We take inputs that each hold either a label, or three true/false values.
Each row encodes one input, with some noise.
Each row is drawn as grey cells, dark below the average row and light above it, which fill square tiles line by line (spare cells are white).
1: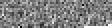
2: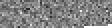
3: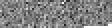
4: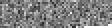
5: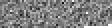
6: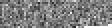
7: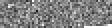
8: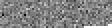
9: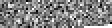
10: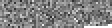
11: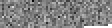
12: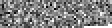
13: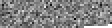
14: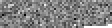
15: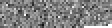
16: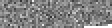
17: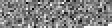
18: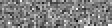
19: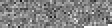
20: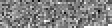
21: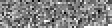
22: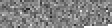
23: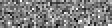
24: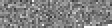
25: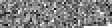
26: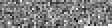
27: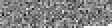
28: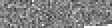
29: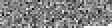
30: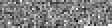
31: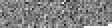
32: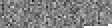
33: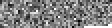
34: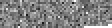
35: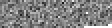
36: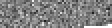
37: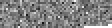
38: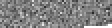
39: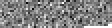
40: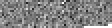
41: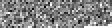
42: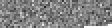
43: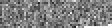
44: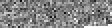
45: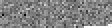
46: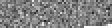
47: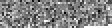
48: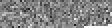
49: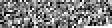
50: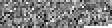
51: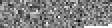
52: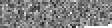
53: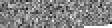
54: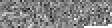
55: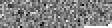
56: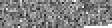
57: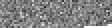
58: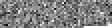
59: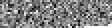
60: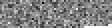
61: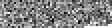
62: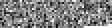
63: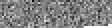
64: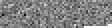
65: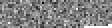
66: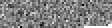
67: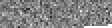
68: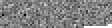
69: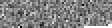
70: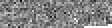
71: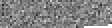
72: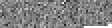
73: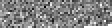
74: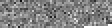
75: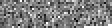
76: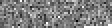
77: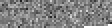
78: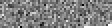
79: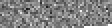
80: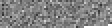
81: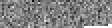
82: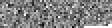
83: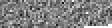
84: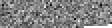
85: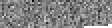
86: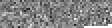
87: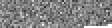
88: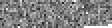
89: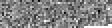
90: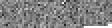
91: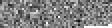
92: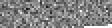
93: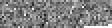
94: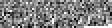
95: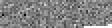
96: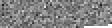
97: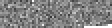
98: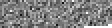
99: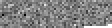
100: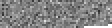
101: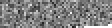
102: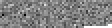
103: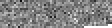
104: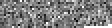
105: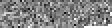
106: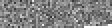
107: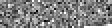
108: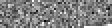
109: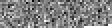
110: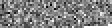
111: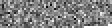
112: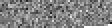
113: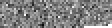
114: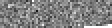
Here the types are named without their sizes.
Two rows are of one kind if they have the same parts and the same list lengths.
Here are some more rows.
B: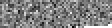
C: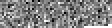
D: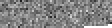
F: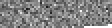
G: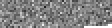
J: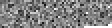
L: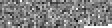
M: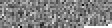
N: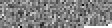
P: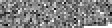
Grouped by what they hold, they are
B, J, L, M, N
C, D, F, G, P

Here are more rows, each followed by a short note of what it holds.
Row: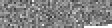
three true/false values
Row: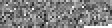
a label
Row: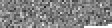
three true/false values
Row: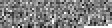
a label
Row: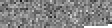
three true/false values
